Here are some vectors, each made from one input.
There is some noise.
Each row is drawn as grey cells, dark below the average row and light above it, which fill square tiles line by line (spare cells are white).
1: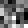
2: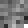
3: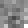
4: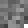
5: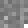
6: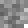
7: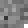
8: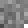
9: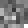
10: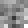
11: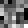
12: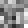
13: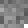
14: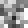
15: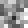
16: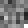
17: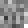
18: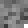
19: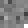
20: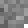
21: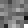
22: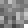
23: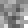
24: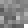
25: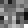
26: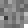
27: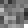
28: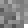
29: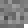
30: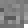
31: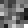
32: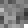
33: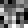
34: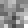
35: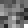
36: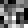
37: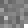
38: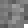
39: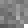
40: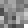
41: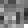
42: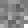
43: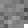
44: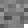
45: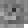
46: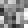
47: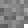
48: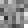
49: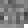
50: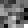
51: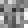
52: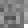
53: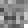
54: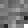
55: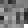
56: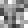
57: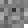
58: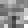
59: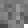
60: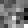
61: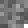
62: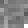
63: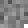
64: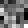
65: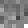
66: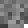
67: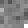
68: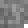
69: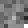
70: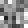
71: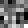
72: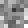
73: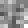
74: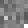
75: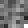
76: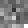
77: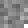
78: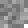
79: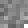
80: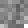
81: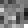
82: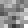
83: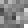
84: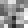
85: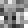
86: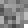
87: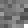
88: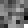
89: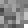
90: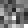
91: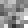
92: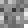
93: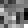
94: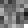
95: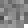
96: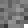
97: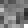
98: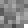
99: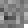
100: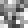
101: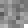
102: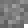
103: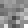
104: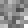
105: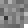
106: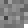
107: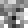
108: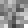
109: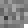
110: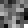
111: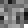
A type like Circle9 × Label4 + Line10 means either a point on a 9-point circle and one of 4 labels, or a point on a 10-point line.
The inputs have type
Bool × (Tree14 + Unit).
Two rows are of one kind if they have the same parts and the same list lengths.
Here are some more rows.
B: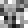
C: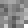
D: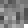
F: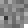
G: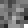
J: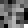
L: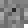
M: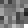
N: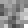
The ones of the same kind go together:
B, C, D, F, G, J, M, N
L

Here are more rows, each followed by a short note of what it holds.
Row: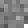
a node of a 14-node tree and a true/false value
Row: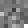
a true/false value
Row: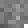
a node of a 14-node tree and a true/false value
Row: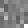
a node of a 14-node tree and a true/false value
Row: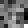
a node of a 14-node tree and a true/false value
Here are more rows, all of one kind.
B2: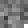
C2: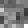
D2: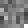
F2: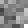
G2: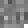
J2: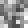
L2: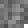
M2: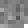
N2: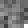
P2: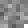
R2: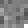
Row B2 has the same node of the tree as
C2, J2 and N2.
